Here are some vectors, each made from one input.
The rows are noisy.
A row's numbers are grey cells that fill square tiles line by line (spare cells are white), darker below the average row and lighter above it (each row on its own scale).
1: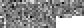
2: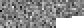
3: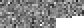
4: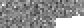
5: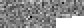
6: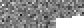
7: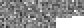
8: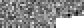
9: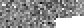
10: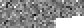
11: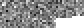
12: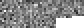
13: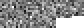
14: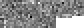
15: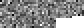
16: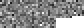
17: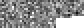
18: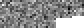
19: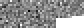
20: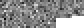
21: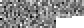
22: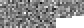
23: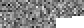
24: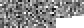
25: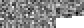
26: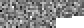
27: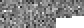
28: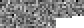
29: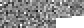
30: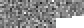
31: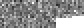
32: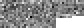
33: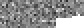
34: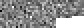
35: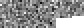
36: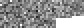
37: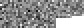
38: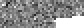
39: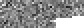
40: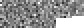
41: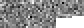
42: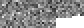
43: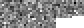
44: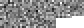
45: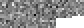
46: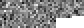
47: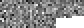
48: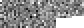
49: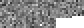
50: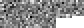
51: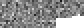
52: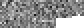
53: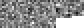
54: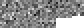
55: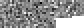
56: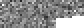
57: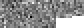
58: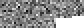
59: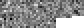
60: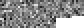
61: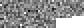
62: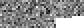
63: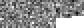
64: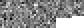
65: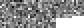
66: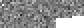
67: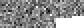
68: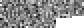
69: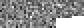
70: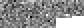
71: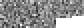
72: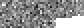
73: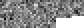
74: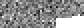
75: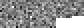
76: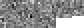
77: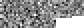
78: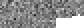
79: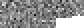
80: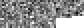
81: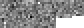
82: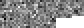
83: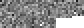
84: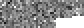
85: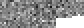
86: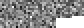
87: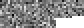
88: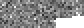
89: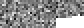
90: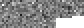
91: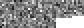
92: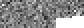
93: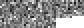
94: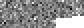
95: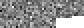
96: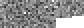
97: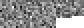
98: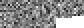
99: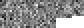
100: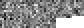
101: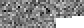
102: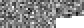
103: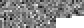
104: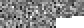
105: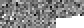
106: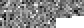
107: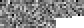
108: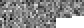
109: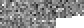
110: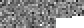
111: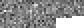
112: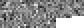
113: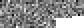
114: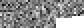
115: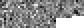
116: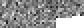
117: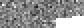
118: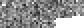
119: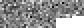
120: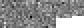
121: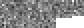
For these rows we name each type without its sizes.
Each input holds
either a point on a line, or three true/false values.
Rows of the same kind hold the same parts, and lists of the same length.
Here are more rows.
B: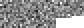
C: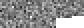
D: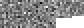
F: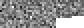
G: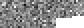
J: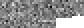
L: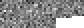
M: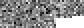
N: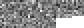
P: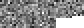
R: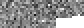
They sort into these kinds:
B, D, G, J, N, R
C, F, L, M, P

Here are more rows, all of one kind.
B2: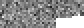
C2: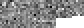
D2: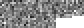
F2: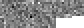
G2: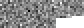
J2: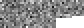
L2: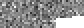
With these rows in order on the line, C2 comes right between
B2 and L2.
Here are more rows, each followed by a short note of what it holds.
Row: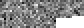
three true/false values
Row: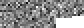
three true/false values
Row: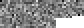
three true/false values
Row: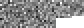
a point on a line
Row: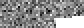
three true/false values
